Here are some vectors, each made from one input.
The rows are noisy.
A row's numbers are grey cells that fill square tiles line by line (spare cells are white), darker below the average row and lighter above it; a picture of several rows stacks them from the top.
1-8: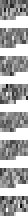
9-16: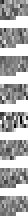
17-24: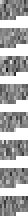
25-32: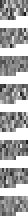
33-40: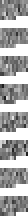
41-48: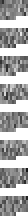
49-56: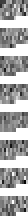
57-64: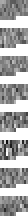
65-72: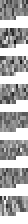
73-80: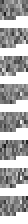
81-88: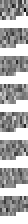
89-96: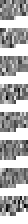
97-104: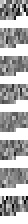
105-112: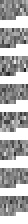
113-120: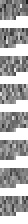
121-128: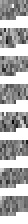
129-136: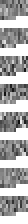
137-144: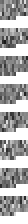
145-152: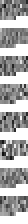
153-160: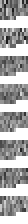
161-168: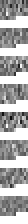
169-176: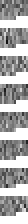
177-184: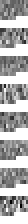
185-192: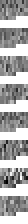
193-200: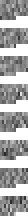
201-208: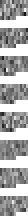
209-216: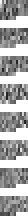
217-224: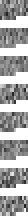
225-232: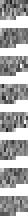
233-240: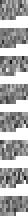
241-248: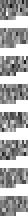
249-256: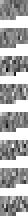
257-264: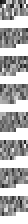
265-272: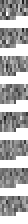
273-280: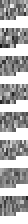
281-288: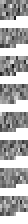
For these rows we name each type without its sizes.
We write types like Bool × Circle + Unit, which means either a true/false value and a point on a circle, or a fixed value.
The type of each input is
(Bool × Bool × Bool × Bool + Unit) × List(Line).
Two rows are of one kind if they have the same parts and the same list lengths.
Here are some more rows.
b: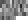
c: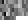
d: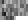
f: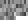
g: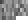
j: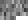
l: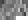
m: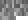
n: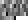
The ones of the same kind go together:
b, n
c, j
d, g
f
l
m

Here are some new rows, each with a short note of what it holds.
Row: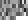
four true/false values, together with the empty list
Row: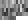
four true/false values, together with the empty list
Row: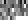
four true/false values, together with a list of two items
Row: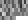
four true/false values, together with a list of two items
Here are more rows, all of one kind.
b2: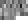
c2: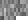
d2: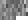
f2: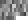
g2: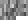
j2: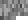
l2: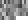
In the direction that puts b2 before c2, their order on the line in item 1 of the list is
f2, l2, d2, b2, j2, g2, c2.
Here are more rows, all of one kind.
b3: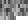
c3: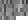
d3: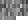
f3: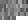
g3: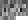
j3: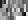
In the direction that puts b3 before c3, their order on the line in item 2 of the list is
b3, f3, g3, j3, c3, d3.
